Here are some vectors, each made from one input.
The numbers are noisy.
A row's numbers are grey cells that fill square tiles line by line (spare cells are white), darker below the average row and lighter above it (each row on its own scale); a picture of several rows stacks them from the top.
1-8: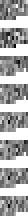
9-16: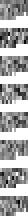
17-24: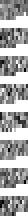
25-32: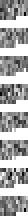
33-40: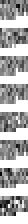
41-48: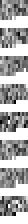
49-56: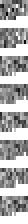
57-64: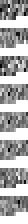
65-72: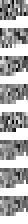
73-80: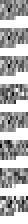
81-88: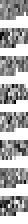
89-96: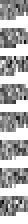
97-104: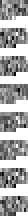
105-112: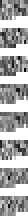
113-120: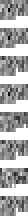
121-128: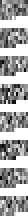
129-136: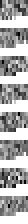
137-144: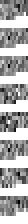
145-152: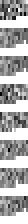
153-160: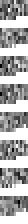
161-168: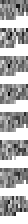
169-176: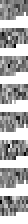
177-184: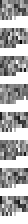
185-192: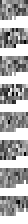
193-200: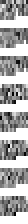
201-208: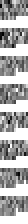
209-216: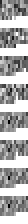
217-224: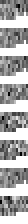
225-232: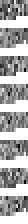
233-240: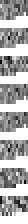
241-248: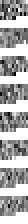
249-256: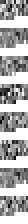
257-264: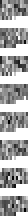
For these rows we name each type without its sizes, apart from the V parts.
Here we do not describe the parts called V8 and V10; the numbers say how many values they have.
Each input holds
either a value of V8 and a value of V10, or a list of points on a line.
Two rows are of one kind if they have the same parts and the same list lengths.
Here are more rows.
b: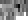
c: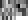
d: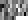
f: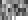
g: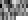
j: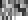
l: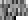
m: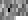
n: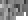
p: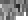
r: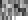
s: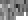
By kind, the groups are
b, n, p, s
c, f, j, r
d, l
g
m

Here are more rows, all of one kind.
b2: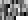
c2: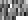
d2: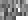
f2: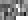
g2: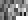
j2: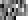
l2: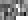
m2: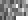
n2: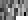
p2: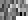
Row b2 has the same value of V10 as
f2 and l2.
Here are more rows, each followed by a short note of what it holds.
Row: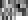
a list of one item
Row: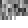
a list of one item
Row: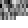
the empty list
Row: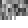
a list of one item
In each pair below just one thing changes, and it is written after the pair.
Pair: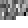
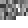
the value of V10
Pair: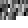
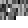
the value of V10
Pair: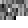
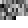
the value of V8
